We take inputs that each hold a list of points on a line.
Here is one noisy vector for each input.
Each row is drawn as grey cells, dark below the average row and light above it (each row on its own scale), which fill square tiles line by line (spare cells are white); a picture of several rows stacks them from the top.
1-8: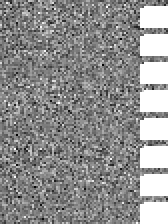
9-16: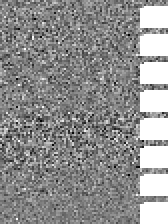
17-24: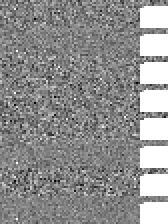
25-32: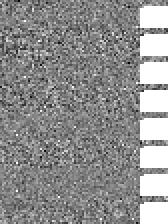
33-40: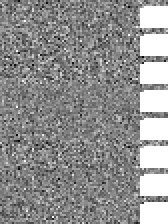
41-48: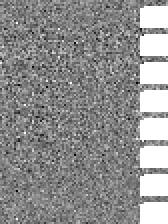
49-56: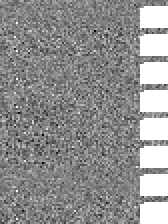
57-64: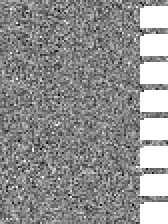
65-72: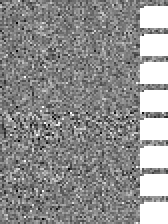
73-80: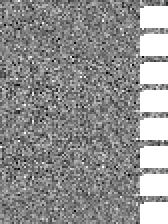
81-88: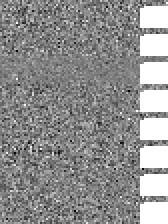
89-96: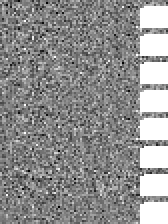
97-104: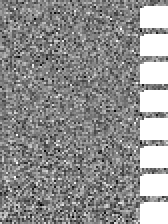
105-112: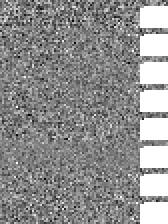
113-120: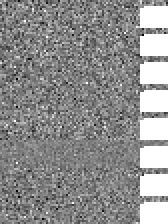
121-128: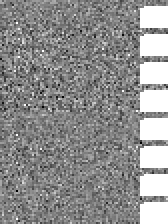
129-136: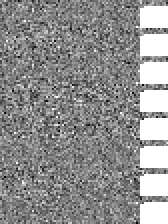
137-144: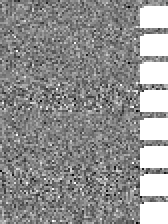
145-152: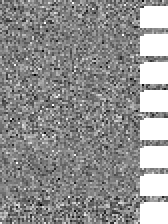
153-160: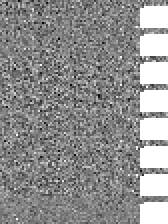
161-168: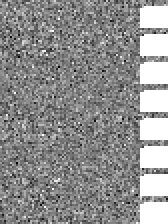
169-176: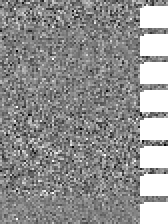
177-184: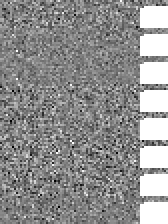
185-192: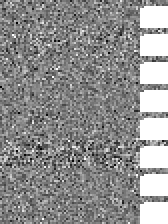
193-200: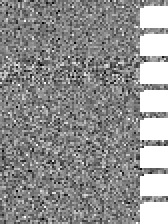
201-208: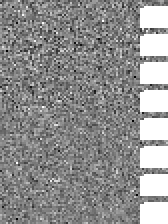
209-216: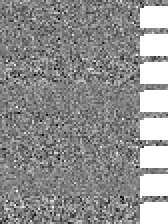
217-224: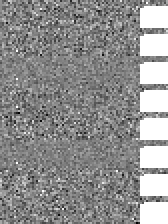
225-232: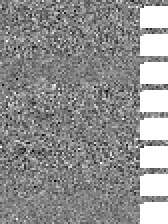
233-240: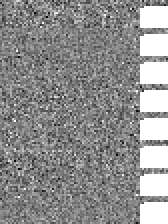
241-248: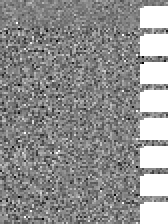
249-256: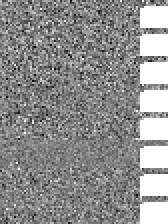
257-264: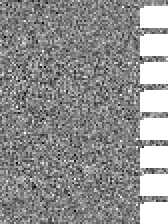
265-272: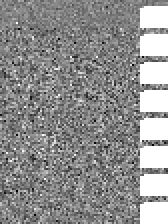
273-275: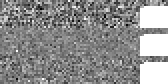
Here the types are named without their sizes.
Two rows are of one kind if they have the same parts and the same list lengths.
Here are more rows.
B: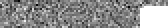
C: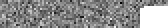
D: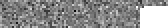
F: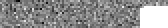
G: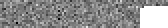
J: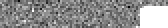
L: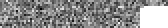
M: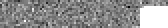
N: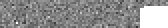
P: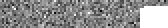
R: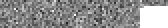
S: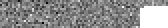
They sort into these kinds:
B, F, J, M, S
C, N, P, R
D, G
L

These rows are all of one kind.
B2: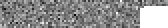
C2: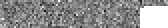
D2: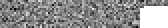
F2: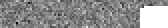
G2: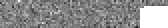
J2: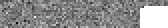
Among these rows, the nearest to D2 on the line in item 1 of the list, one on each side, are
G2 and J2.
